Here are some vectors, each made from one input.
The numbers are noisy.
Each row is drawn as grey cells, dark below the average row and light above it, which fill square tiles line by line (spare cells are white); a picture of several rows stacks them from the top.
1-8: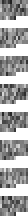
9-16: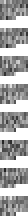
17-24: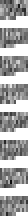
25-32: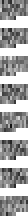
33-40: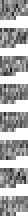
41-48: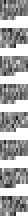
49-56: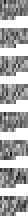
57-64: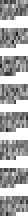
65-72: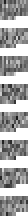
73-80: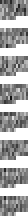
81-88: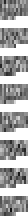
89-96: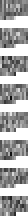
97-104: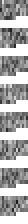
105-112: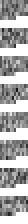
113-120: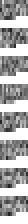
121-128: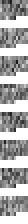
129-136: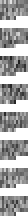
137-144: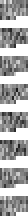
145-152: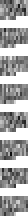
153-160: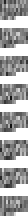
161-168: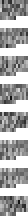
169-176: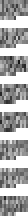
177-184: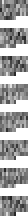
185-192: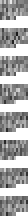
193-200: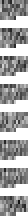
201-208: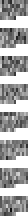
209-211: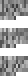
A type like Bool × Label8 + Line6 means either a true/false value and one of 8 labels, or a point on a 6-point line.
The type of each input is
Circle19.
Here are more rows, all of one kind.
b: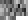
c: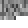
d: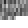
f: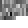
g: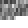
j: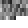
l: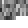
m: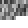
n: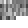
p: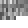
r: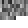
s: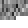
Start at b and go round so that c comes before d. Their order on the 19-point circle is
b, j, r, c, s, p, n, l, f, d, g, m.
